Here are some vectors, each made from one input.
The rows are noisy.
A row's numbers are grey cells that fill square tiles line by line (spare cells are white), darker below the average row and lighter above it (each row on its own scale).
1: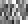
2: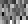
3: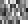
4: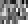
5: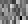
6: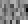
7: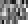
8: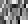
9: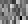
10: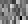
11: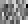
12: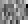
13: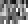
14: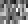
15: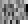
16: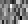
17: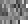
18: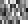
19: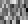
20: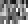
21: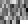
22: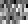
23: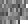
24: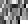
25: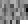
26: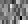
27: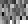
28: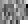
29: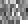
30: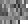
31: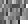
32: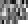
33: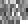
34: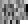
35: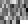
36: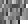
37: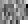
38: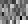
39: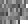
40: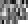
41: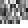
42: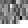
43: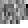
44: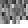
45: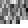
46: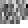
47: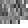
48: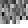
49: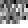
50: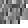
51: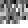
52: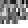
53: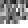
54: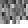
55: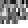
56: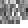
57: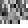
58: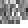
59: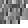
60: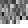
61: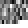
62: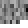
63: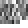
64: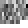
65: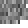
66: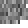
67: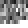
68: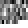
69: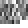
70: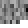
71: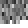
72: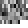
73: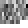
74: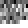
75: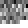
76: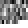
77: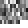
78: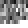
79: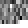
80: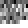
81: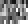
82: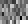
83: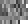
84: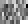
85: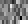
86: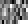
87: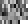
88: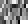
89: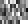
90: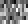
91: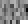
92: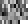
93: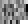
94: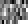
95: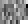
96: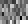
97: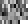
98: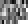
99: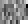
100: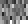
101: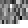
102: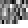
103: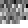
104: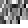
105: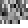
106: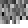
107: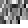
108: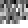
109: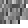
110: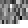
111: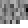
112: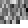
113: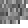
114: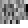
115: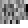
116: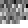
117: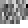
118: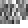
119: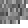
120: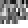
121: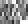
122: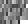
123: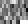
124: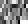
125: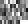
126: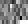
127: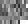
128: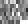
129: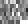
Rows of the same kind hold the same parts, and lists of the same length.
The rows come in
2 kinds.
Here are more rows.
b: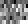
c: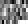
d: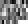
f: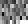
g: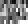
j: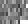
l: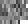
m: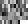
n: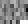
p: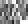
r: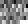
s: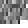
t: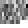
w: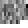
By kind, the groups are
b, c, d, f, g, r
j, l, m, n, p, s, t, w

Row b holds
a point on a 15-point line.
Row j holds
a point on a 13-point circle.
